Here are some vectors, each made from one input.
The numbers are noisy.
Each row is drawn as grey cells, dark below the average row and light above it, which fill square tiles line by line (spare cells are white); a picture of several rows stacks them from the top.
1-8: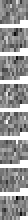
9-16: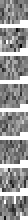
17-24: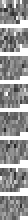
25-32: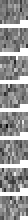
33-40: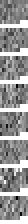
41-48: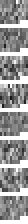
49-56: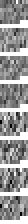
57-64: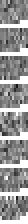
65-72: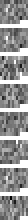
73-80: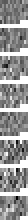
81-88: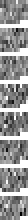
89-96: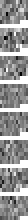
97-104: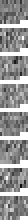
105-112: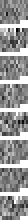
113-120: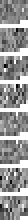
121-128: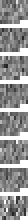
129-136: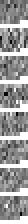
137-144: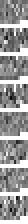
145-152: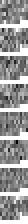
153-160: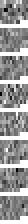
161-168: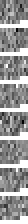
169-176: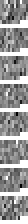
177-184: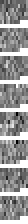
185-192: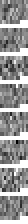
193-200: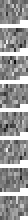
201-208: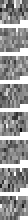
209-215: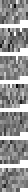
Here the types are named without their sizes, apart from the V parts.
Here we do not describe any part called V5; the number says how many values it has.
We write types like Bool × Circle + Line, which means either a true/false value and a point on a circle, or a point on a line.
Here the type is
(Bool × Bool × Bool × Bool + Label) × (Line + V5).
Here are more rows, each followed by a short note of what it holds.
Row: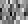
a label and a value of V5
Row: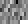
four true/false values and a value of V5
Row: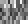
a label and a value of V5
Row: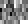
a label and a point on a line
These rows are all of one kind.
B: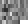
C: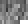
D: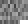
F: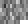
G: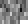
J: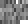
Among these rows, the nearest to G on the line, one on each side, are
C and D.
